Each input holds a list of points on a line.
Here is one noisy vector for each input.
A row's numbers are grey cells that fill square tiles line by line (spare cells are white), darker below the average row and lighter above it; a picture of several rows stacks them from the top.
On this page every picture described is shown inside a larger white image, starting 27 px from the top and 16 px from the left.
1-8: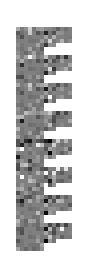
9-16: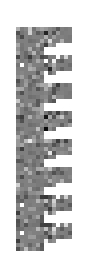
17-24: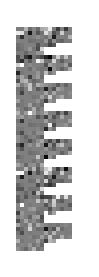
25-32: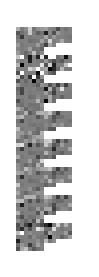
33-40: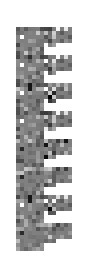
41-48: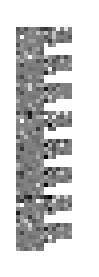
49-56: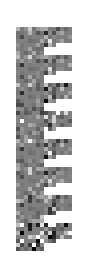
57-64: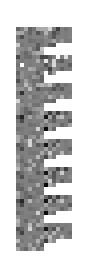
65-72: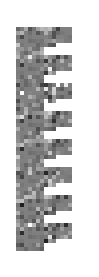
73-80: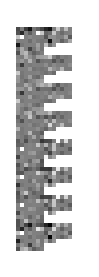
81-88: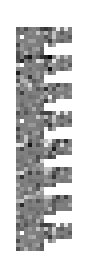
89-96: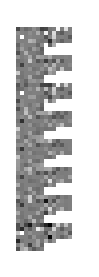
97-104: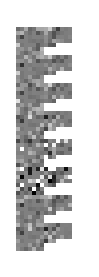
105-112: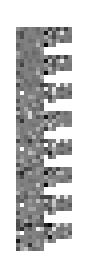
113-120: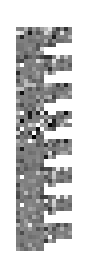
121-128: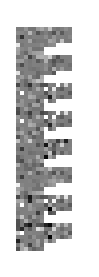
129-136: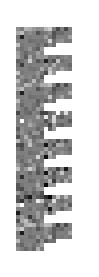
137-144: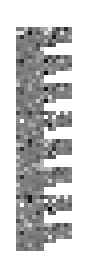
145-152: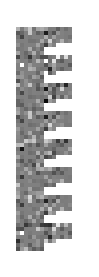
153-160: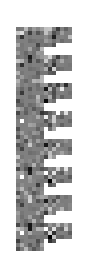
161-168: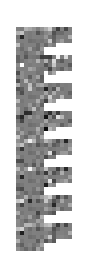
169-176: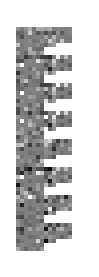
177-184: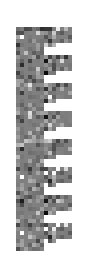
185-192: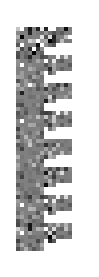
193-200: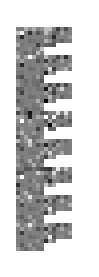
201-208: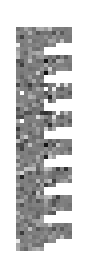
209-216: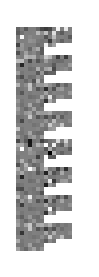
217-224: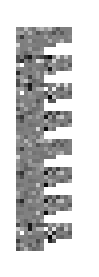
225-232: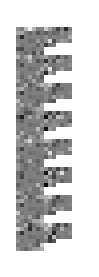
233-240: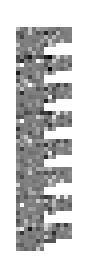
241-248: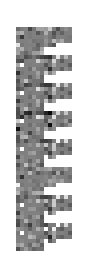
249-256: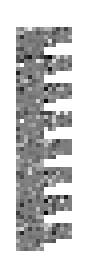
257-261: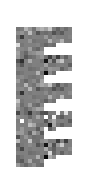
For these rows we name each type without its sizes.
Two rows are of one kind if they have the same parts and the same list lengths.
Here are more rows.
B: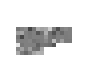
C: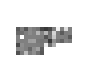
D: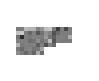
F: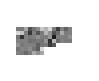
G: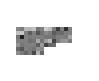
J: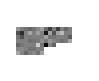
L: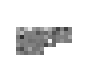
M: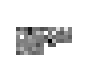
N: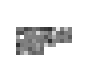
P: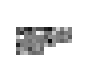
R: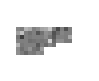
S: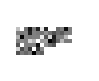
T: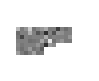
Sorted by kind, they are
B, D, F, G, J, L, R, T
C, M, N, P
S

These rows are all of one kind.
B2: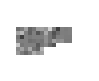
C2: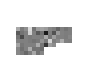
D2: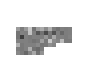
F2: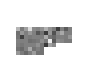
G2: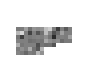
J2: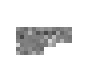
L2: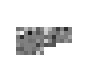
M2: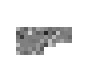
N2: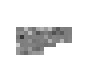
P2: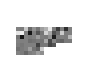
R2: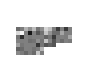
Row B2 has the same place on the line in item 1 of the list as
G2, L2 and R2.
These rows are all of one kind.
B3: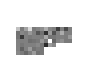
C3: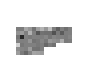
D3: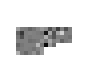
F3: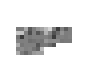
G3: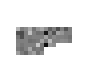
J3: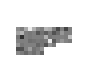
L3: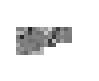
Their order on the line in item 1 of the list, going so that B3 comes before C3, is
D3, G3, B3, J3, C3, F3, L3.
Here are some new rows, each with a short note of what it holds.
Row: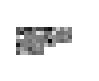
a list of one item
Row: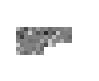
a list of two items
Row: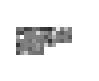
a list of one item
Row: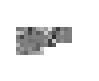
a list of two items
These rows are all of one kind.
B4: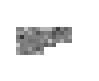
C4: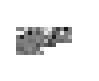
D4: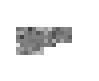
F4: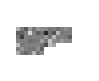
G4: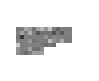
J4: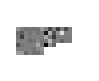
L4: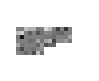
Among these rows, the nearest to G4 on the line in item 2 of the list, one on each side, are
B4 and D4.
